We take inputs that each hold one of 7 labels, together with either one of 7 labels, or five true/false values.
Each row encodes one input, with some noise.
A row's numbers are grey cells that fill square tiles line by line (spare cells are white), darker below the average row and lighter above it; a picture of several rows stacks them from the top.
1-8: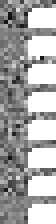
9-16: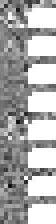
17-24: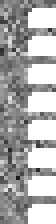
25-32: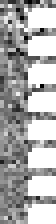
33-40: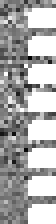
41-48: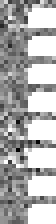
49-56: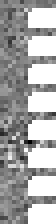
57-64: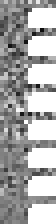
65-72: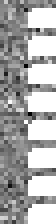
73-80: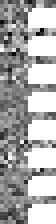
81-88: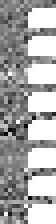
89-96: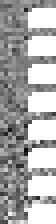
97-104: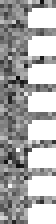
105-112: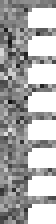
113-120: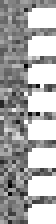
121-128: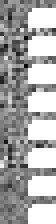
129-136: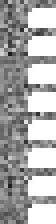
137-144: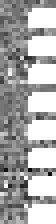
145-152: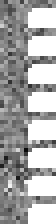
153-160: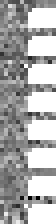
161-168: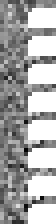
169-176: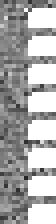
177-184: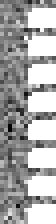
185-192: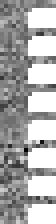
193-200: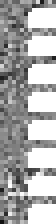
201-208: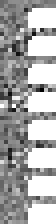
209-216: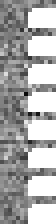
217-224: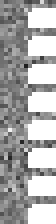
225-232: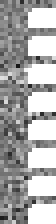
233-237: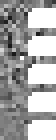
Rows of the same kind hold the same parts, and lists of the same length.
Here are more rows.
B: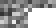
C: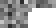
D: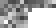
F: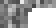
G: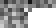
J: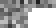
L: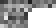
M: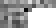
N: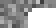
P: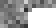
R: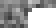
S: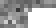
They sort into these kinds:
B, D, F, G, L, N
C, J, M, P, R, S

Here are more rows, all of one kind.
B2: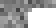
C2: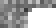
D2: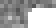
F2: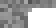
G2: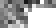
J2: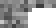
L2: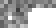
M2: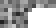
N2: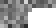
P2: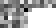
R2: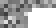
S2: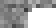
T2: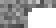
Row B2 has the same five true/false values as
D2, M2 and N2.
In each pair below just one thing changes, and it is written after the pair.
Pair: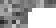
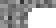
one of the five true/false values
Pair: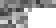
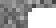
one of the five true/false values
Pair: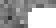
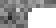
the label
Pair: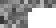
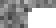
one of the five true/false values
